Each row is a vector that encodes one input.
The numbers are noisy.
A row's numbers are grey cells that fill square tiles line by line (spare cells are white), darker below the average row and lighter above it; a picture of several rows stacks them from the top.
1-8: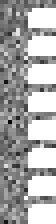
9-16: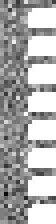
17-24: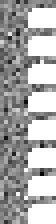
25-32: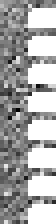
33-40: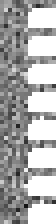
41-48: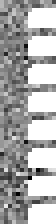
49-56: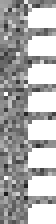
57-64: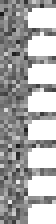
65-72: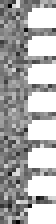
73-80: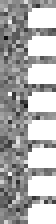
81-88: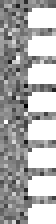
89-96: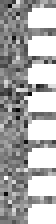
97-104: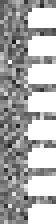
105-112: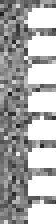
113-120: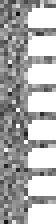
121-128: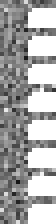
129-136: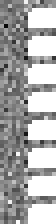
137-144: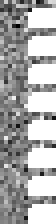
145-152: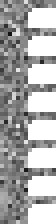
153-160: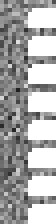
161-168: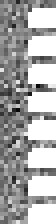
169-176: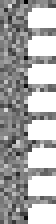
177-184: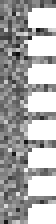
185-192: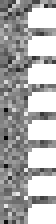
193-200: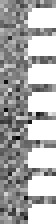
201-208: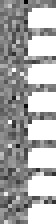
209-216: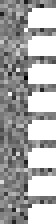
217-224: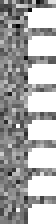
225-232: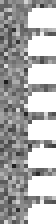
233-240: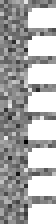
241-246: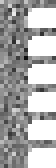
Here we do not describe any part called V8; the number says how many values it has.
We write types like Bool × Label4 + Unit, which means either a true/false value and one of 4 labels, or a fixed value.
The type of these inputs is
List3(Line4 × V8).
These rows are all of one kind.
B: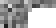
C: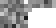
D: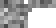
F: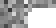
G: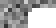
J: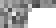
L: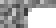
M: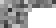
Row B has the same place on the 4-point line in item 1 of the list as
C and D.
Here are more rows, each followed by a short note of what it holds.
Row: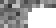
a list of one item
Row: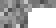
a list of three items
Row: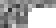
a list of three items
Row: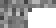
a list of two items
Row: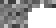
a list of one item
